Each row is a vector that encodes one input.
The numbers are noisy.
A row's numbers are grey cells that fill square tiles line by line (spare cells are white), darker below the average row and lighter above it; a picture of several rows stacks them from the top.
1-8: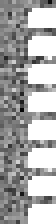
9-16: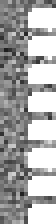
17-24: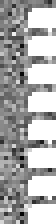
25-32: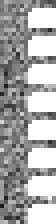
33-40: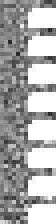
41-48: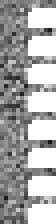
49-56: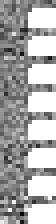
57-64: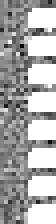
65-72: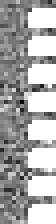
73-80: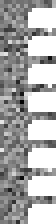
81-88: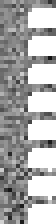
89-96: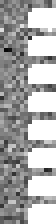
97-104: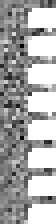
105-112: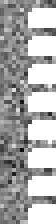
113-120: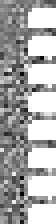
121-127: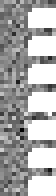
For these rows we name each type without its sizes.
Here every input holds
either a fixed value, or a point on each of two lines and a true/false value, or a node of a tree.
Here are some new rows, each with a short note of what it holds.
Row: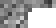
a node of a tree
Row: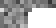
a node of a tree
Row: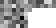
a point on each of two lines and a true/false value
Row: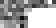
a point on each of two lines and a true/false value
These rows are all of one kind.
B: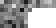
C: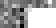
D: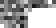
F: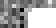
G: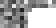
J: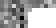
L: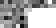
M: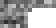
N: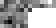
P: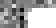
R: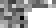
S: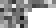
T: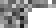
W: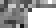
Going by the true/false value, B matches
M, N and W.
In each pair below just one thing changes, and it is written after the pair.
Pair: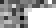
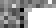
the place on one of the two lines
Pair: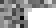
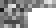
the true/false value
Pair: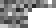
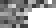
the place on one of the two lines
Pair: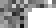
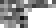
the place on one of the two lines
